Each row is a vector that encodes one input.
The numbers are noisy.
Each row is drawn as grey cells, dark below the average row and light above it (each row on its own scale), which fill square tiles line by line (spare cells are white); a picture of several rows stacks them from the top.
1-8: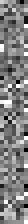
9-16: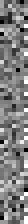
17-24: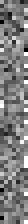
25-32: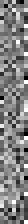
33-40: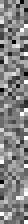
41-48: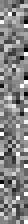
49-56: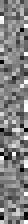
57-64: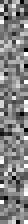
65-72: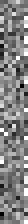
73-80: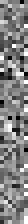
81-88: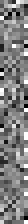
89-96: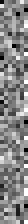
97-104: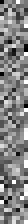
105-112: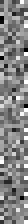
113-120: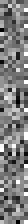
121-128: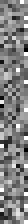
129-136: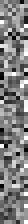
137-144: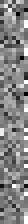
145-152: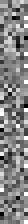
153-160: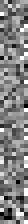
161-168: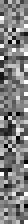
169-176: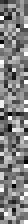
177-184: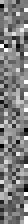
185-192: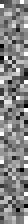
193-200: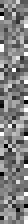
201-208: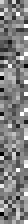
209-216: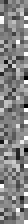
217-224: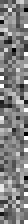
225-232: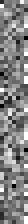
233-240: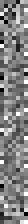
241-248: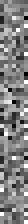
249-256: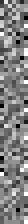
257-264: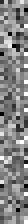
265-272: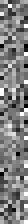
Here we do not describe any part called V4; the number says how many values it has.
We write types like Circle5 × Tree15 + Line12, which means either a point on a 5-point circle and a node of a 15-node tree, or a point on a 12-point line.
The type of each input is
Bool × Circle14 × (Tree18 + V4).
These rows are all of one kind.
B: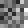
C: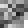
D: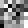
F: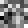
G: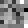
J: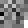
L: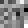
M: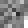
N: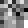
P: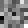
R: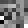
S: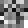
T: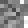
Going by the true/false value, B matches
F and P.
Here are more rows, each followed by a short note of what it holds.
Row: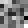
a point on a 14-point circle, a node of an 18-node tree and a true/false value
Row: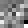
a point on a 14-point circle, a true/false value and a value of V4
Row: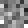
a point on a 14-point circle, a true/false value and a value of V4
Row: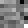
a point on a 14-point circle, a true/false value and a value of V4
